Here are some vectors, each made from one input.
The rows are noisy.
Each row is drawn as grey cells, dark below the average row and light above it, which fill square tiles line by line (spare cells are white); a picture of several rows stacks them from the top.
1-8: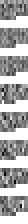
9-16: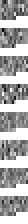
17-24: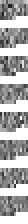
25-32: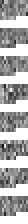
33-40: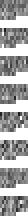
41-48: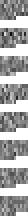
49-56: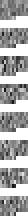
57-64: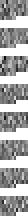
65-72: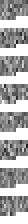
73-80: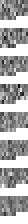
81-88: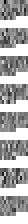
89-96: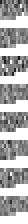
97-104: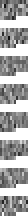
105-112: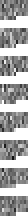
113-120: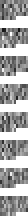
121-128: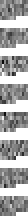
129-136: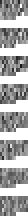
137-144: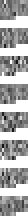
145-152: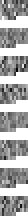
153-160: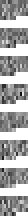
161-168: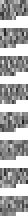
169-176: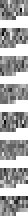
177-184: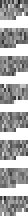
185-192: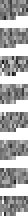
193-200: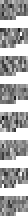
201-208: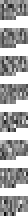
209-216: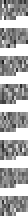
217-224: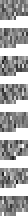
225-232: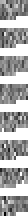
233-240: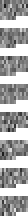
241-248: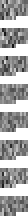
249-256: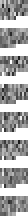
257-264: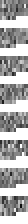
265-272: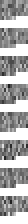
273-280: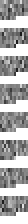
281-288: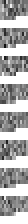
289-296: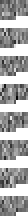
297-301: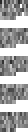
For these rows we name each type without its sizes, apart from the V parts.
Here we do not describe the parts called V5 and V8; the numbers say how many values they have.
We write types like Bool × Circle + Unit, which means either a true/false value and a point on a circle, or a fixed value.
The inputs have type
(Bool × Label + List(V5)) × (Tree + V8).
